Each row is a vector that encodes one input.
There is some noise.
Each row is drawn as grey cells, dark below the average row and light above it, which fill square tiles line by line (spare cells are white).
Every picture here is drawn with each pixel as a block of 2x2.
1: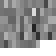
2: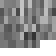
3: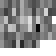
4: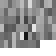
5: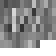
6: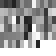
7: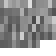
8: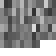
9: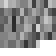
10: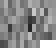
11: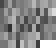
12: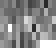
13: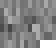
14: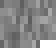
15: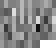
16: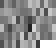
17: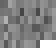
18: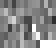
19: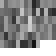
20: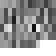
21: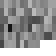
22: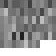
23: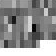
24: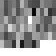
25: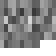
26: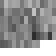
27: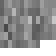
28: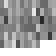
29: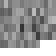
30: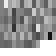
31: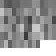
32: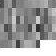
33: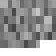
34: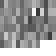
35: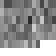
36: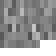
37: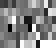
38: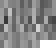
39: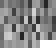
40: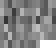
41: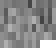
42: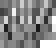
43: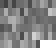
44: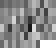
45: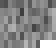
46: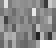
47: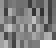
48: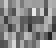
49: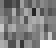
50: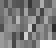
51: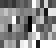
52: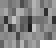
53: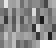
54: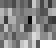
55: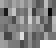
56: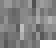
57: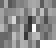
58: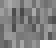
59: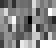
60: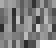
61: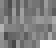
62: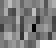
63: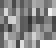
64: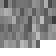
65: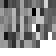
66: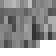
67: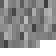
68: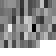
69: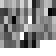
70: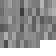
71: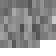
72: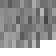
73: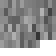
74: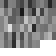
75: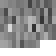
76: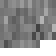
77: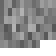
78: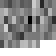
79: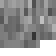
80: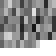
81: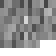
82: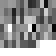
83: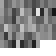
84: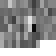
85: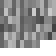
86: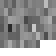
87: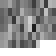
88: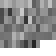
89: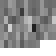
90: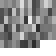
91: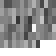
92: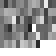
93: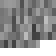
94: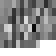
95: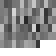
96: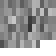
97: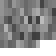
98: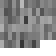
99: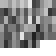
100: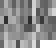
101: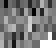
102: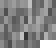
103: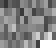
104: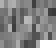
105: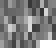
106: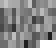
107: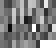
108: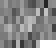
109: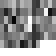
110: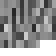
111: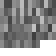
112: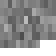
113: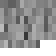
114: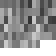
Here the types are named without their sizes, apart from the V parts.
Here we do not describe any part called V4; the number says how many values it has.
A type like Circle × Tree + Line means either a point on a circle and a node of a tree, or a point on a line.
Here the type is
Bool × List(Circle × V4).
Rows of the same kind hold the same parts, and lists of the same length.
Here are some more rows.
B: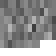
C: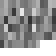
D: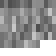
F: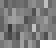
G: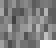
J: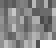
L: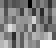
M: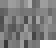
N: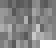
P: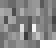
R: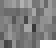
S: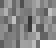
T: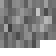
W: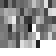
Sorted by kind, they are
B, C, D, F, M, R, S, T
G, N, P, W
J, L

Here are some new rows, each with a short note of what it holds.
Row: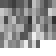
a true/false value, together with a list of one item
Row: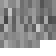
a true/false value, together with the empty list
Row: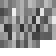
a true/false value, together with a list of two items
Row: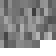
a true/false value, together with a list of one item
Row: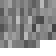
a true/false value, together with a list of one item
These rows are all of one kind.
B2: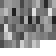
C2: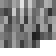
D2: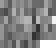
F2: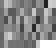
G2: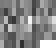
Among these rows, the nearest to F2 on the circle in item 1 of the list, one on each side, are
B2 and C2.
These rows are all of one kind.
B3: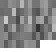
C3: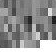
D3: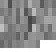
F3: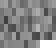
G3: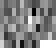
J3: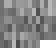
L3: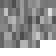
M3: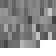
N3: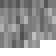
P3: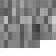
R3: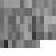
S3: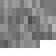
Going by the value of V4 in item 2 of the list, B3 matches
F3 and G3.
